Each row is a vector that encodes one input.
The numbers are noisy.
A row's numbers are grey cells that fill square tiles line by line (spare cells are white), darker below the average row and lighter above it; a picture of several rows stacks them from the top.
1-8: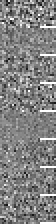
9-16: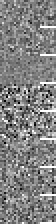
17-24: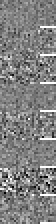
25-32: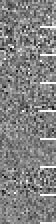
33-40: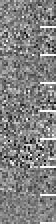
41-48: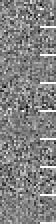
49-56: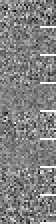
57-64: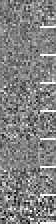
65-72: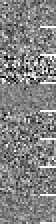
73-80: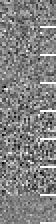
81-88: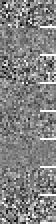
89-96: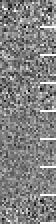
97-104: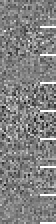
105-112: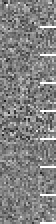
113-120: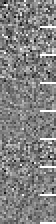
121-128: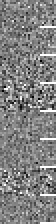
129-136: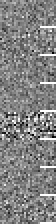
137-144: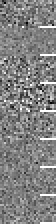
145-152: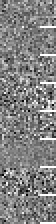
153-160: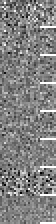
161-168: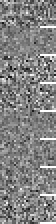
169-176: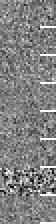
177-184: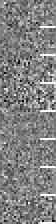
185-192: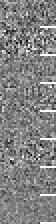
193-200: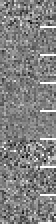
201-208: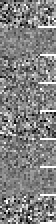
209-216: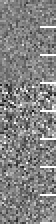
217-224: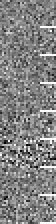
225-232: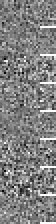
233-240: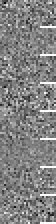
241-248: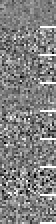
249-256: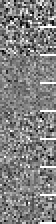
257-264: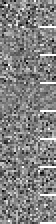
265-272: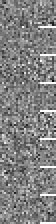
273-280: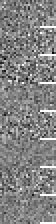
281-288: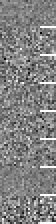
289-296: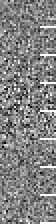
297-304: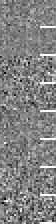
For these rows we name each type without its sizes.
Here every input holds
either a point on a circle, or two labels and a node of a tree.
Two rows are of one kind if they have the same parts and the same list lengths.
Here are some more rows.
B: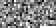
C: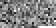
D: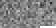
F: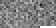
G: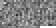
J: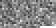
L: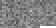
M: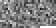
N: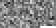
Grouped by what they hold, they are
B, D, F, G, J, L, M, N
C

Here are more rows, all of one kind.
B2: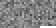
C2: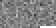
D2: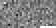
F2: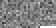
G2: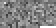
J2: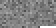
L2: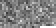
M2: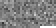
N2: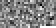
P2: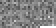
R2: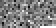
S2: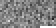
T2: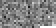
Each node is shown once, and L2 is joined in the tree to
N2.
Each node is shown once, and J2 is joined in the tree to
G2.
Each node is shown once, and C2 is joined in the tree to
N2 and R2.
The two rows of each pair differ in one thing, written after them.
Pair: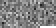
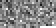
one of the two labels
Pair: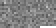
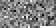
the node of the tree
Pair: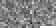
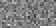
one of the two labels
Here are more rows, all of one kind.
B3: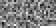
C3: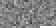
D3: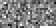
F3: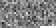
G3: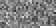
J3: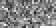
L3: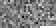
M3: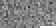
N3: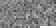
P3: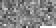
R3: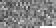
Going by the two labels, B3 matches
D3 and L3.
